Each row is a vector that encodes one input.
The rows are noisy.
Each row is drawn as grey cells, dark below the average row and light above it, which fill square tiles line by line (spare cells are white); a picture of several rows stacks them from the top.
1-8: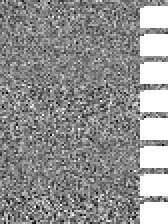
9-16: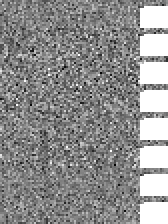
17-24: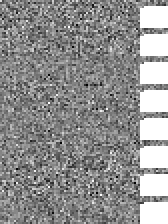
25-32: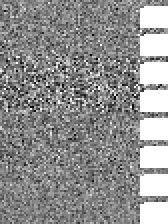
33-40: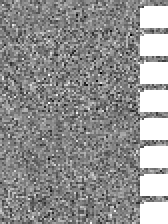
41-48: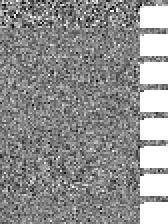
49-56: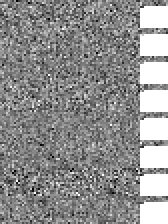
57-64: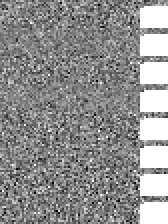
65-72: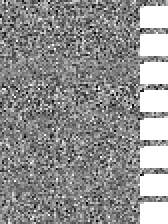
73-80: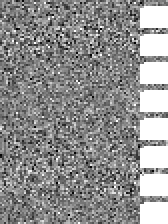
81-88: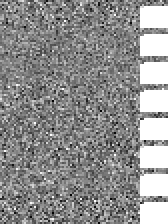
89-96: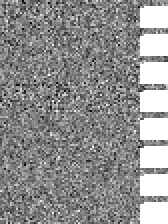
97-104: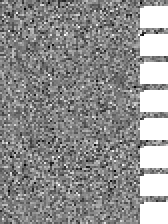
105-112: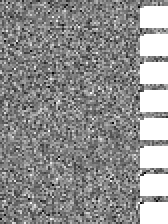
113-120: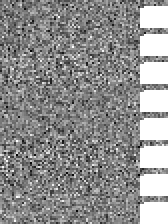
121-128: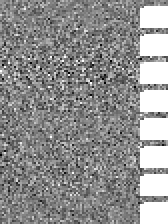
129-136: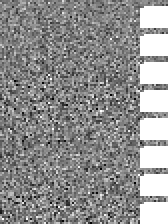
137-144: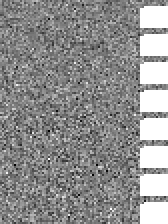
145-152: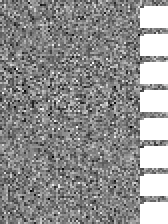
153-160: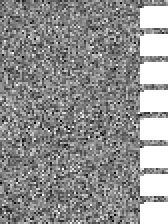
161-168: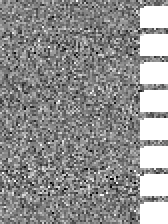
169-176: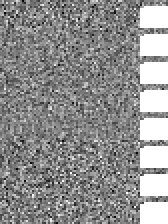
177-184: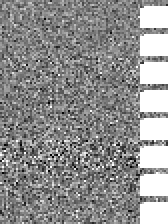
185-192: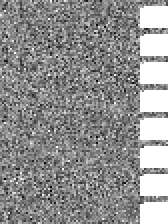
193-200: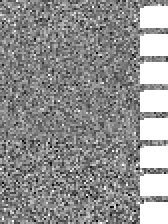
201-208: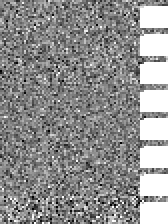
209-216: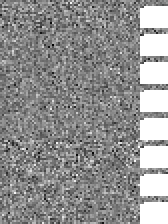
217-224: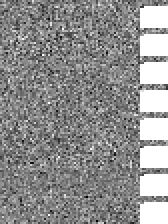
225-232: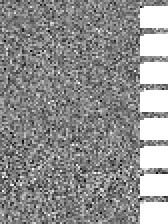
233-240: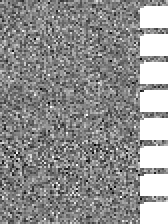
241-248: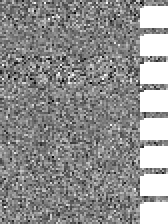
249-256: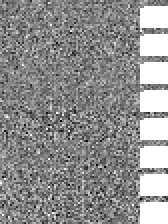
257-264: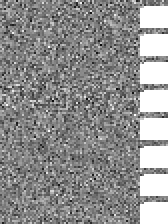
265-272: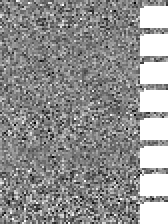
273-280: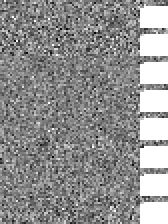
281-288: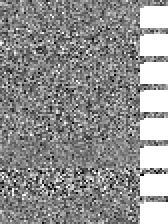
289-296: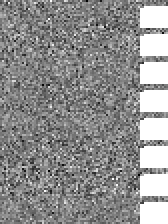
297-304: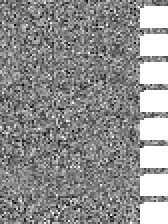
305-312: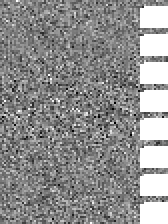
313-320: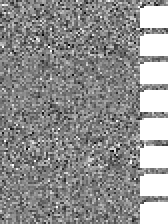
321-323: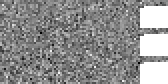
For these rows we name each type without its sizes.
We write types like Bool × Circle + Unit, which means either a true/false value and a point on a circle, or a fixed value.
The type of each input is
(Bool × Bool × Bool + Unit) × (Circle + Unit).
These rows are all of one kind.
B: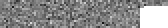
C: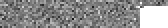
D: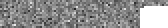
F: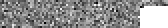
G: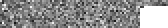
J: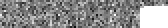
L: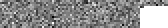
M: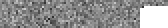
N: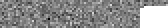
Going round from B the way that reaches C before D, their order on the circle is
B, J, C, N, M, D, F, L, G.
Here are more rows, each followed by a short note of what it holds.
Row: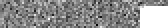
three true/false values
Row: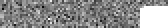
three true/false values
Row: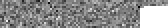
a point on a circle
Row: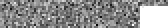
three true/false values
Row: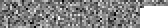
a point on a circle
